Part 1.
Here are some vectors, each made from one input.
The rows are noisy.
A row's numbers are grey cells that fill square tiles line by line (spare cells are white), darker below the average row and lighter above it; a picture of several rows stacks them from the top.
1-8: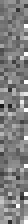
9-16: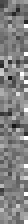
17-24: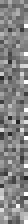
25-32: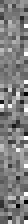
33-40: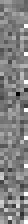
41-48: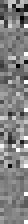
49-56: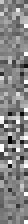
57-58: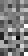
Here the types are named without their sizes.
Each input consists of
a list of points on a line.
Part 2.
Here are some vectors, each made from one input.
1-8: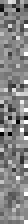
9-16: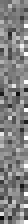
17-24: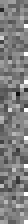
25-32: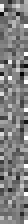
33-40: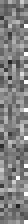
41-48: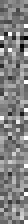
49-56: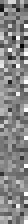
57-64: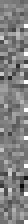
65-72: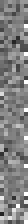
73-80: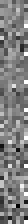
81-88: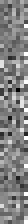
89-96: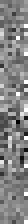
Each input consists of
either a point on a 7-point line, or a point on an 8-point line and a point on a 13-point line.
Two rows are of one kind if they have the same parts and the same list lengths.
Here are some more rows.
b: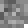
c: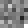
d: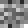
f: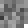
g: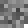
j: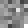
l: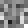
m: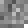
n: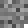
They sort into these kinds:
b, f, m
c, d, g, j, l, n

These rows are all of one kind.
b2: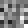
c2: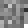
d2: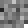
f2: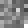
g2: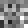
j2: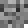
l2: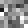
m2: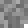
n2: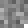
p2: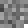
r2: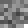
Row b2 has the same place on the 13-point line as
c2, d2 and l2.
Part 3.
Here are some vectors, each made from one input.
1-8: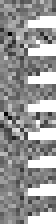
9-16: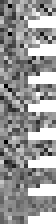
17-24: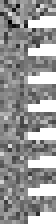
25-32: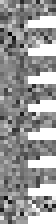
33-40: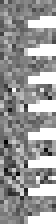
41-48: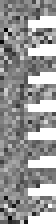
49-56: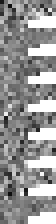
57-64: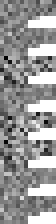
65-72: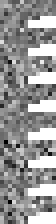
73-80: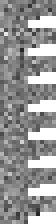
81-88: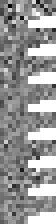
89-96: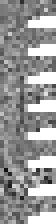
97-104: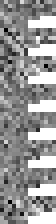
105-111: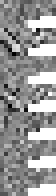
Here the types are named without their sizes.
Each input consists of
either a point on a line, or four true/false values.
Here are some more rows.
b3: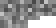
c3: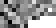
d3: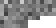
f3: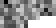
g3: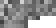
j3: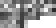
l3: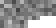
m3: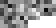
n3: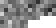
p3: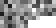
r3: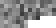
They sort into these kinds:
b3, d3, g3, j3, l3, n3, r3
c3, f3, m3, p3

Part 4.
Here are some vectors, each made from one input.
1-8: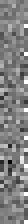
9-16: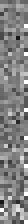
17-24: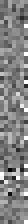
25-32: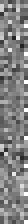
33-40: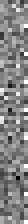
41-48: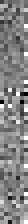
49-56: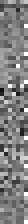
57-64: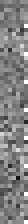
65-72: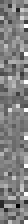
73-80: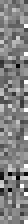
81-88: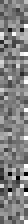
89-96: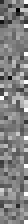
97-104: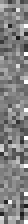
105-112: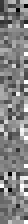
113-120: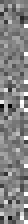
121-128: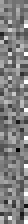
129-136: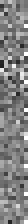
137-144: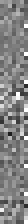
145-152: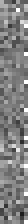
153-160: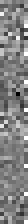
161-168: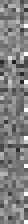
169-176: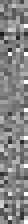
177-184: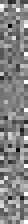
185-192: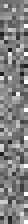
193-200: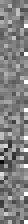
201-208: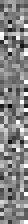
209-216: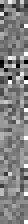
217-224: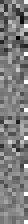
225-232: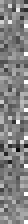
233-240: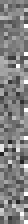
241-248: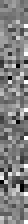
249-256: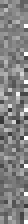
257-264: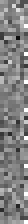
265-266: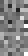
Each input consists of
either a point on a 6-point line and a point on an 11-point line, or a point on an 8-point line.
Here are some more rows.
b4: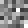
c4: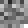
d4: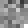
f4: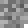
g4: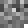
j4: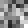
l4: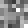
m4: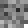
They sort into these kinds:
b4, g4, j4, l4
c4, d4, f4, m4

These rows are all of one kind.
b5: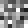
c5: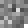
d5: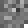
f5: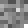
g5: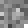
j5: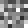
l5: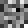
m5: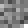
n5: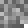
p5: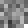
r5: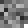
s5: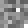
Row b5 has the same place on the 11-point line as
g5, j5, l5 and r5.
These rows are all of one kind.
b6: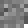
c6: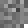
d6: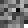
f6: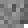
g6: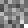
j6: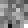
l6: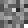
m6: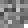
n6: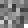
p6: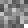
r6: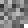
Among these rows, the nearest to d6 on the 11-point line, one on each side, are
c6 and p6.
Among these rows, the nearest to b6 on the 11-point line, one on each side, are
g6 and r6.
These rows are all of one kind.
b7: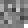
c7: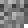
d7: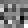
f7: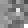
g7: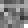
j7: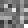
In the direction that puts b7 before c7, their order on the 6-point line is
g7, b7, j7, d7, f7, c7.
